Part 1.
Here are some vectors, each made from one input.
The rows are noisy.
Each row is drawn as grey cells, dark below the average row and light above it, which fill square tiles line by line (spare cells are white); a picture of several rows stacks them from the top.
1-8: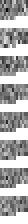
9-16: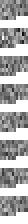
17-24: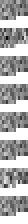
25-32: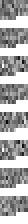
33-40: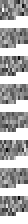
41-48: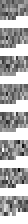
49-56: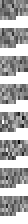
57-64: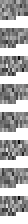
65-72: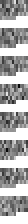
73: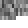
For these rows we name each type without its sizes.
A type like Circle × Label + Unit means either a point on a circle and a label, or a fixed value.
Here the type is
Line.
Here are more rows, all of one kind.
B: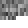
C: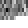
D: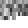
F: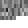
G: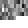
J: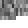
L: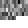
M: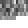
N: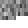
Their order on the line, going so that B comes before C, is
G, L, B, J, M, C, F, N, D.
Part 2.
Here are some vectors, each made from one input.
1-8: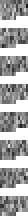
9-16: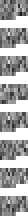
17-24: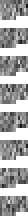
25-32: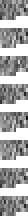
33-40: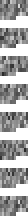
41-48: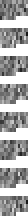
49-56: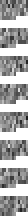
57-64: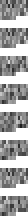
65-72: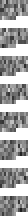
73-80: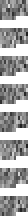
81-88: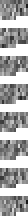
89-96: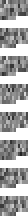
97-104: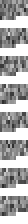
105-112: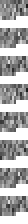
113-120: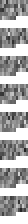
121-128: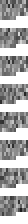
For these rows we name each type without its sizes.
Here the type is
Bool × Bool × Bool.
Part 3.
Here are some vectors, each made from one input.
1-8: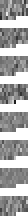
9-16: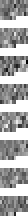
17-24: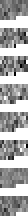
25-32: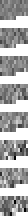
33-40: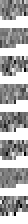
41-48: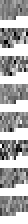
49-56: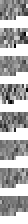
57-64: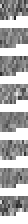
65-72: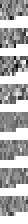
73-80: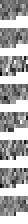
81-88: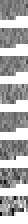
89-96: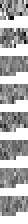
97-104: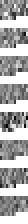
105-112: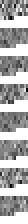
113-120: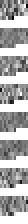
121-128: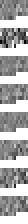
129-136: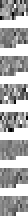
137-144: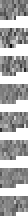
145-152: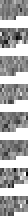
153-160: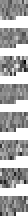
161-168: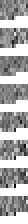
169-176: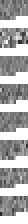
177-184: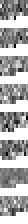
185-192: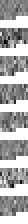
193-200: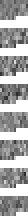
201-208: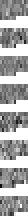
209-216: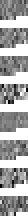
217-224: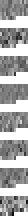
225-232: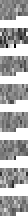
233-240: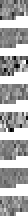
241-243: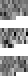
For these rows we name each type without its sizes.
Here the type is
Line.
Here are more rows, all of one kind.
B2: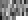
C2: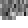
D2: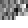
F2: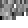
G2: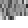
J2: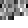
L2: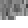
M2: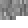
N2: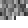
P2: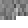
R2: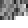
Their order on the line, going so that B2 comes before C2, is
B2, N2, P2, J2, R2, F2, C2, L2, M2, G2, D2.
